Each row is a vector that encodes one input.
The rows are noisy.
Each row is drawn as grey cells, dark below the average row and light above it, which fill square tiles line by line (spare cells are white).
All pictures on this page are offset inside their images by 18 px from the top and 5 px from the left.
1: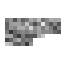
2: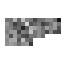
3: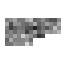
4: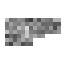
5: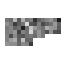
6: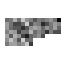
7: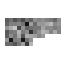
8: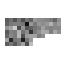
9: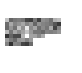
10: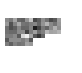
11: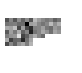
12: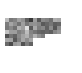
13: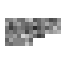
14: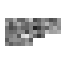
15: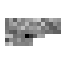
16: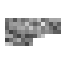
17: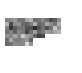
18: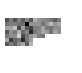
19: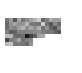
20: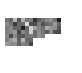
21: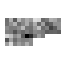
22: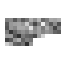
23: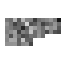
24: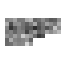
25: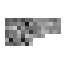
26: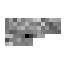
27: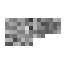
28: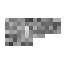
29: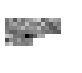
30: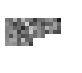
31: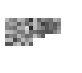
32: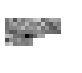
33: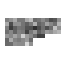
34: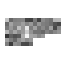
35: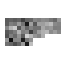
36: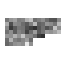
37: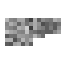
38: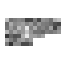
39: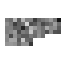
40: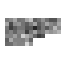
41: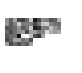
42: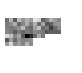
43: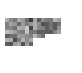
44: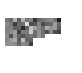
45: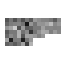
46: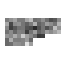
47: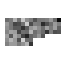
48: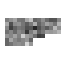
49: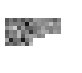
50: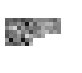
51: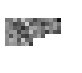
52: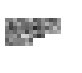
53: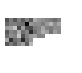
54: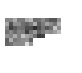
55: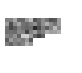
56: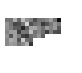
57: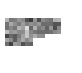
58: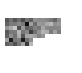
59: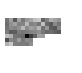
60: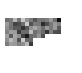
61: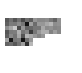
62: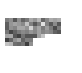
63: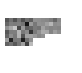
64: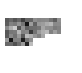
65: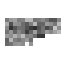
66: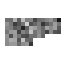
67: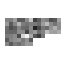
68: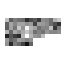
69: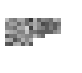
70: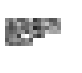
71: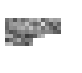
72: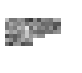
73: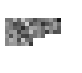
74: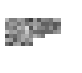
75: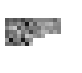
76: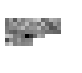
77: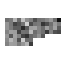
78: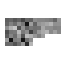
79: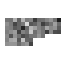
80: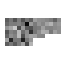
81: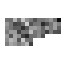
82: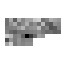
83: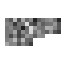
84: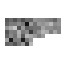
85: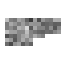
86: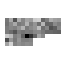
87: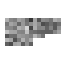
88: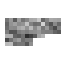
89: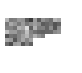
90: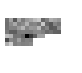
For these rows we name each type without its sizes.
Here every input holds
a label.
